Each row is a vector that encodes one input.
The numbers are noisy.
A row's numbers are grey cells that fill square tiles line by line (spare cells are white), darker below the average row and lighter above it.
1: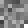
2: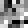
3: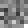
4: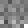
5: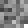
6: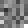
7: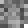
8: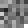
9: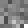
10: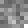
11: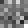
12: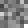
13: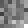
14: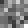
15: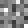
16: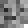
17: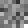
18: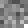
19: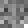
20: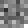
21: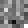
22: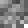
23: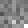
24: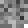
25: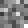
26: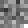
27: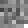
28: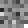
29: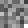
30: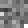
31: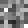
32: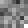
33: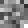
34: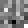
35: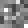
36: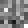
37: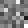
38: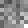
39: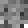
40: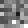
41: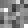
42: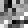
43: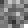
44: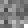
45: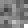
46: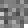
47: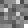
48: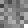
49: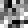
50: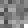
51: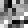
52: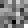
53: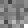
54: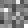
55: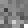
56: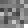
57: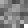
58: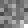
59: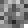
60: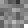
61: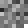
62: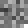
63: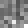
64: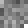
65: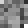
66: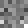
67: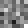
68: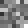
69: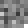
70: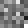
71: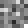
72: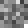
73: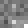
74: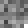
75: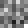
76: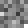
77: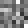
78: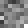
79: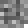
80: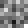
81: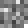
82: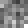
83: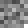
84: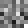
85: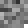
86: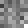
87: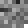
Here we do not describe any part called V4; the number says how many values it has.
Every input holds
a list of up to two items, each a true/false value and a value of V4.
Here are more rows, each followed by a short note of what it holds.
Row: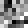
the empty list
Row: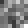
a list of one item
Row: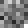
a list of one item
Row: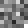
a list of one item
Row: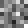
a list of one item
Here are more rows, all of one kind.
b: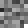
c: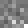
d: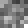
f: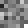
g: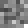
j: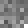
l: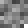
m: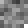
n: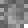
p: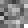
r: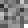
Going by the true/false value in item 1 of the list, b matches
f, g and r.
